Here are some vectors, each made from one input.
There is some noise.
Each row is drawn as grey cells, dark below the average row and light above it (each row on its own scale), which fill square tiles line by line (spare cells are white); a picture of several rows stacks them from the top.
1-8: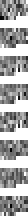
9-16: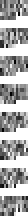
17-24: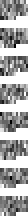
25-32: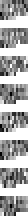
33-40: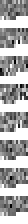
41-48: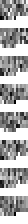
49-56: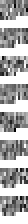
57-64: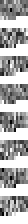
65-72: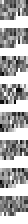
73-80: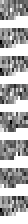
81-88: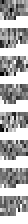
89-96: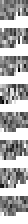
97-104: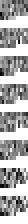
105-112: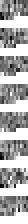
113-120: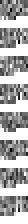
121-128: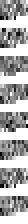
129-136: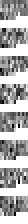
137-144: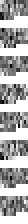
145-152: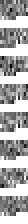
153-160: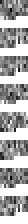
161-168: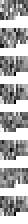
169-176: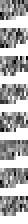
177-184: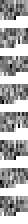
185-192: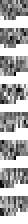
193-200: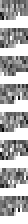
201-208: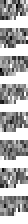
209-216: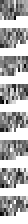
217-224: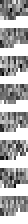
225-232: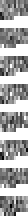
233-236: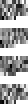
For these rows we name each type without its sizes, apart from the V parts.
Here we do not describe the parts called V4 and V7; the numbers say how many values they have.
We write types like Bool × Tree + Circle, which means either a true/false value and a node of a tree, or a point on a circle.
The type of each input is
(Bool × V7 + Label) × V4.
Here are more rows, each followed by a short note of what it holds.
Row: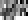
a label and a value of V4
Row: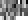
a label and a value of V4
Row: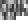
a true/false value, a value of V4 and a value of V7
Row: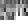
a label and a value of V4
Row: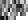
a true/false value, a value of V4 and a value of V7
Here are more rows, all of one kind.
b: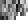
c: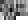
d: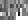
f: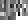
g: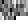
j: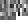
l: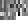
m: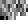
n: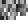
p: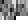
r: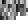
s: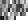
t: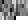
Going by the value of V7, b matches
f and j.
